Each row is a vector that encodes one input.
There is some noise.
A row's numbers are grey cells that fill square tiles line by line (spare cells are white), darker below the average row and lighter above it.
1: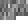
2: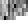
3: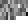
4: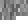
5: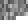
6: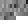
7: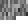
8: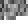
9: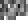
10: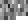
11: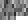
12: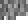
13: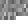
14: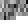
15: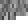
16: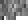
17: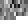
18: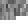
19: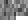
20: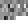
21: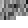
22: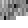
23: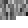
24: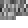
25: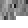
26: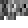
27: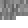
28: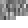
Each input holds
a point on a 4-point line.
